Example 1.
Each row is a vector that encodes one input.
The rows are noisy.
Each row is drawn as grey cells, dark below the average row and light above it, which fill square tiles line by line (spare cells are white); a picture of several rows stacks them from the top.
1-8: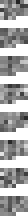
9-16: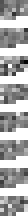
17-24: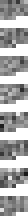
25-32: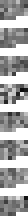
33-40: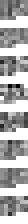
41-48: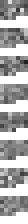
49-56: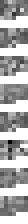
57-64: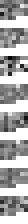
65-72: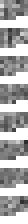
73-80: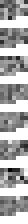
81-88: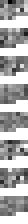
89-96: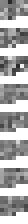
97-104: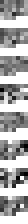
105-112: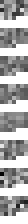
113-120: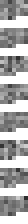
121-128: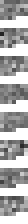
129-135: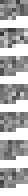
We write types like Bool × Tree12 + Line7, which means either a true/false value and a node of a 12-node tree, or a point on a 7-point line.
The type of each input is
Line14.
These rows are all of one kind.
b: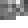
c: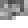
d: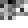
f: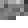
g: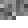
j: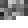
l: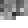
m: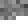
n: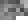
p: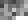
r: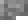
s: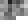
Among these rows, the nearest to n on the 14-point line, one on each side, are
j and m.
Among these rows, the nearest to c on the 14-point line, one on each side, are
d and p.
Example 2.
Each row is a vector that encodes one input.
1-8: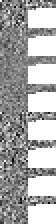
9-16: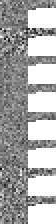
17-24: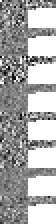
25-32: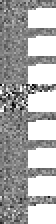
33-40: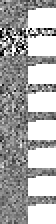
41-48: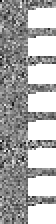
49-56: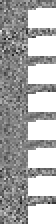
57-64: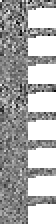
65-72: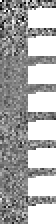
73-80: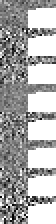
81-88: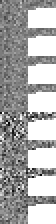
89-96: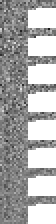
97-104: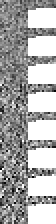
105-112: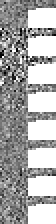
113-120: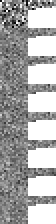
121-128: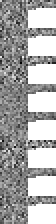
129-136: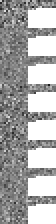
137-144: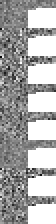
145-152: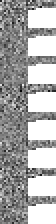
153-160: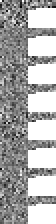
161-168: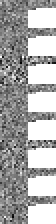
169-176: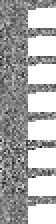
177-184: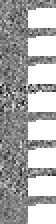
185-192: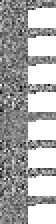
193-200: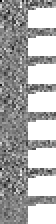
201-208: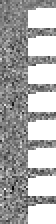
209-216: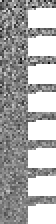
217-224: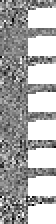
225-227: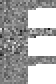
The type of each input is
Line10.
